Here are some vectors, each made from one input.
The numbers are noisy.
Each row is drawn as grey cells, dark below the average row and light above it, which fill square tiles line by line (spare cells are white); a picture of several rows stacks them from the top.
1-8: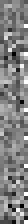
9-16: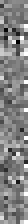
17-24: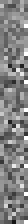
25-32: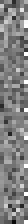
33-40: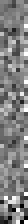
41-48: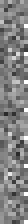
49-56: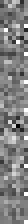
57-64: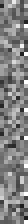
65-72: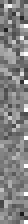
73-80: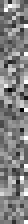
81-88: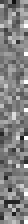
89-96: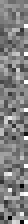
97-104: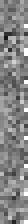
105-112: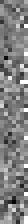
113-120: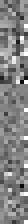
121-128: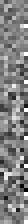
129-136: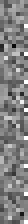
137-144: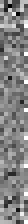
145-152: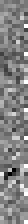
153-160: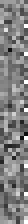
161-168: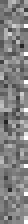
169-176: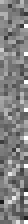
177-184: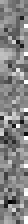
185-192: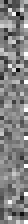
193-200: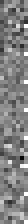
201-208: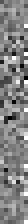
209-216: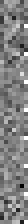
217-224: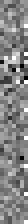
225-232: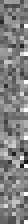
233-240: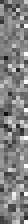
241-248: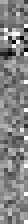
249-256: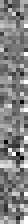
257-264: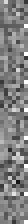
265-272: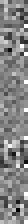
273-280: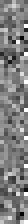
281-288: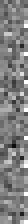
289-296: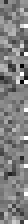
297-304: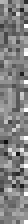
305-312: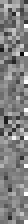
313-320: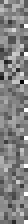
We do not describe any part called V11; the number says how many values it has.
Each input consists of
one of 9 labels, together with a list of up to two items, each a true/false value and a value of V11.
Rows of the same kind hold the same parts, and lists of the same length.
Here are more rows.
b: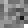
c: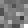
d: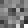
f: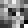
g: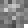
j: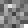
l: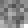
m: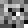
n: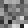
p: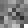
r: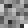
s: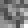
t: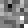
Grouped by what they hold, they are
b, g, l, r
c, j, m, s, t
d, f, n, p

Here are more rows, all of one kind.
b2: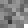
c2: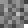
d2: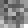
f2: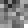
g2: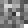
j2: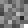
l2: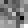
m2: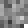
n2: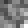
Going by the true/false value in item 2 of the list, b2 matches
f2, l2 and m2.
